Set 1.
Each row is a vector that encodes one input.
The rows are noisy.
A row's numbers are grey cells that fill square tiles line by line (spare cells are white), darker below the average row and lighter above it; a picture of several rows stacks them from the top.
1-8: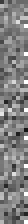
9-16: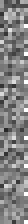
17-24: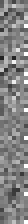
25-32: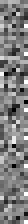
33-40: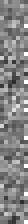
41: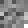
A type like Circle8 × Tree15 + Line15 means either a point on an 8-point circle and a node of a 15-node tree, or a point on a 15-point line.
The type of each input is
Line4 + Line5.
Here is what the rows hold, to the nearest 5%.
About 40% of them hold a point on a 4-point line. The rest hold a point on a 5-point line.
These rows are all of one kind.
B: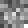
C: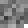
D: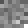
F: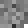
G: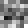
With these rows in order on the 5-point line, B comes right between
C and G.
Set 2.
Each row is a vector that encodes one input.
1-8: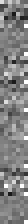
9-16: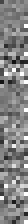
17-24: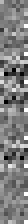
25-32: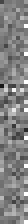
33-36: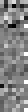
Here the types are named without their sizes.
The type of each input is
Bool × (Line × Line + Unit).
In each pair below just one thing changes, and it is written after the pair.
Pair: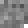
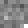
the place on one of the two lines
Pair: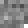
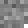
the place on one of the two lines
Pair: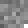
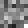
the true/false value
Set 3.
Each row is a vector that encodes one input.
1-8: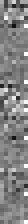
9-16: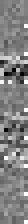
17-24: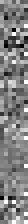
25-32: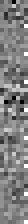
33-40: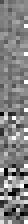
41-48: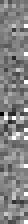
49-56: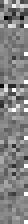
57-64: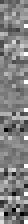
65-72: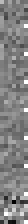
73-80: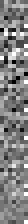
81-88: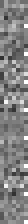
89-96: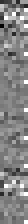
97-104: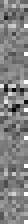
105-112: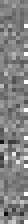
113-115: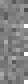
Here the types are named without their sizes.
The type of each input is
List(Line).
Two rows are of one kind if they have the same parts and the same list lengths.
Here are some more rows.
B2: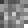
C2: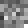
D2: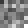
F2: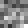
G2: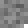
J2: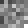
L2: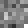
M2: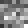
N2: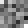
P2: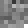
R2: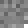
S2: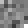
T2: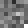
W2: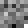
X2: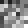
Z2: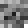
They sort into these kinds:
B2, C2, J2, L2, P2, S2, W2, Z2
D2, F2, G2, M2, N2, R2, X2
T2

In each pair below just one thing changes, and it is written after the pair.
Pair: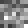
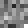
the place on the line in item 2 of the list
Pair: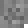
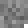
the place on the line in item 2 of the list
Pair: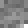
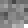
the place on the line in item 2 of the list
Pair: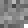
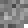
the place on the line in item 1 of the list
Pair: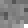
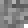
the place on the line in item 1 of the list
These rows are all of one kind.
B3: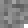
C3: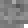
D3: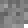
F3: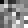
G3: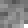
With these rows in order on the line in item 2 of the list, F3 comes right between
B3 and C3.
